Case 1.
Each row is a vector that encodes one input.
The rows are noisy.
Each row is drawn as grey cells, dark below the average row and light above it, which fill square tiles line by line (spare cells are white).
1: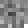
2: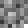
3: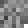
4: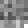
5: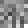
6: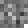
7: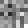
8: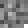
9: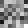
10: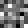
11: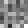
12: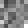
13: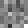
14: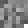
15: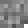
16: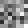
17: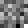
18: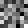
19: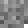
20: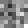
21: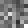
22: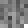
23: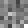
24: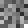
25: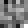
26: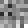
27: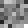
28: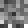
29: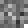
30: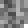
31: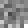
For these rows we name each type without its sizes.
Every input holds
a point on each of two lines.
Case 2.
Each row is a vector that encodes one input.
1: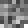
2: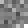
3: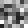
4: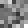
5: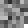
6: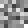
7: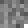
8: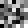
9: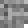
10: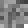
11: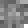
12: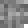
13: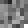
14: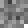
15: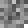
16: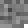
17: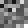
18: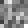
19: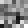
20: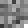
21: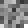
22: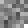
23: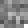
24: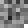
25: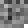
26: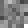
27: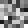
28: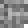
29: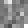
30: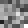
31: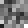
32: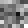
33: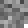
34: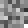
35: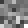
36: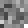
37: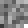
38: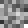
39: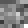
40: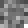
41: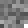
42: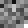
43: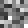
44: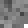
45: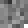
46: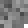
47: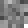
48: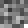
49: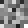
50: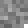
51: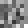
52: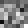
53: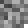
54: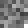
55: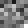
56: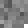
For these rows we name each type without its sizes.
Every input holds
three true/false values.
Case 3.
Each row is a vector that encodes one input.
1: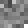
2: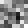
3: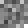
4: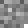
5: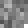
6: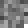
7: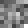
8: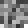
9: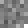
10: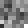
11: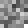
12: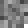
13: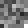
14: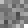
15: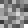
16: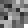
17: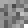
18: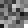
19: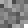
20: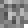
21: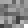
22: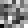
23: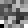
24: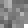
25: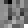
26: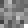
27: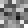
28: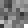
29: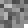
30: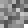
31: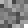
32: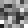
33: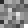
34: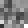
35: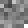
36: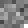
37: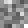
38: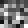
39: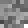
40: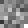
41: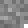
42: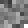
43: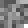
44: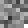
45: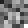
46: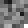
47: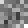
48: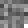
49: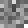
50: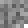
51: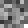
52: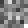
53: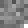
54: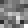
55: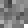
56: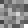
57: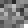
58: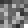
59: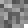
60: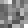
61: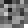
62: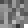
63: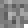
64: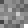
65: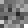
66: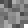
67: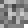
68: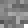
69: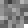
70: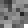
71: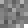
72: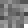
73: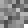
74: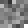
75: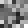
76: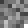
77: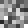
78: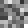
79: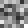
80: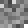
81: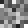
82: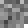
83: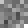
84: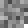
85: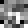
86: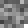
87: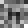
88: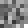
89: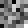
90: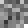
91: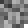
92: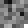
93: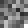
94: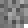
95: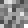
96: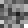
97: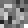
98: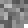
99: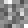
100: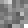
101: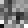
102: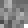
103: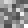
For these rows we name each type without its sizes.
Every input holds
three true/false values.
